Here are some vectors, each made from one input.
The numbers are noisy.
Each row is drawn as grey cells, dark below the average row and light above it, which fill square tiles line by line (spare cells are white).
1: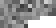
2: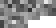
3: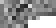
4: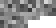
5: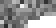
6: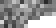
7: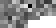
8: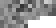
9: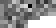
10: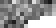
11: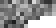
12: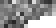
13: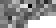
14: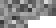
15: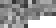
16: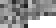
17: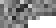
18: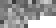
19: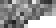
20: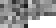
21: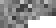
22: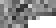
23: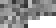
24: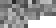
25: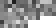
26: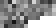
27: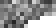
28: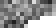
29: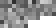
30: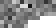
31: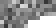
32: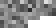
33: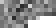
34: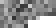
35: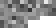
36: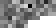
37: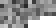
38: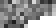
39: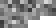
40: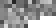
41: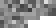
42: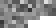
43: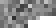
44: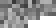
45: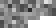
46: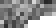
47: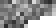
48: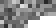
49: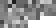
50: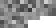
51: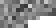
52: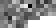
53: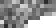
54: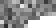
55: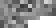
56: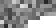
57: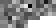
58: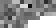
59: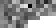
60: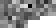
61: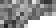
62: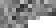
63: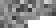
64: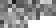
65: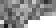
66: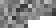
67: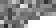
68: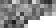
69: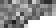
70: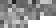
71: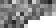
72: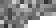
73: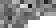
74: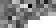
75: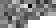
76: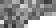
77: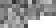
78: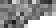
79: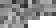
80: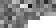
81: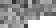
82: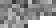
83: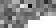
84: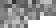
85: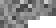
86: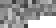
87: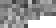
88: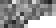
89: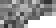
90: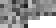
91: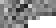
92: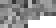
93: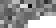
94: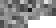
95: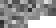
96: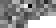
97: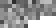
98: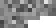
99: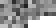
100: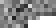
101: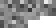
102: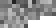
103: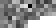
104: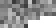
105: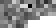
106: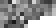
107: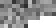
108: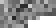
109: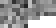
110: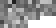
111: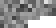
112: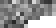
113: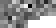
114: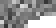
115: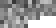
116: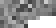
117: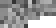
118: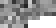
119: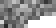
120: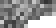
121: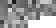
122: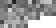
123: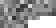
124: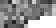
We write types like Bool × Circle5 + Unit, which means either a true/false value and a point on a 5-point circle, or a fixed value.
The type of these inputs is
Bool × Line8 + Line7.
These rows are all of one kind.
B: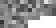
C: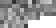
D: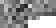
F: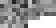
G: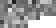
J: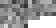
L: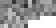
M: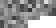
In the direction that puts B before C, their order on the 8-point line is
G, M, B, C, L, J, F, D.
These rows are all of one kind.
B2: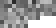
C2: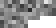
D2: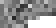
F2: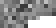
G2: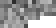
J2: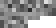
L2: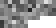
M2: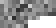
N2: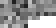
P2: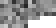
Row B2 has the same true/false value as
G2, N2 and P2.
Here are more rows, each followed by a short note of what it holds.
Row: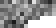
a point on a 7-point line
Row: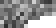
a point on a 7-point line
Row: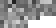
a point on an 8-point line and a true/false value
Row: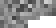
a point on an 8-point line and a true/false value
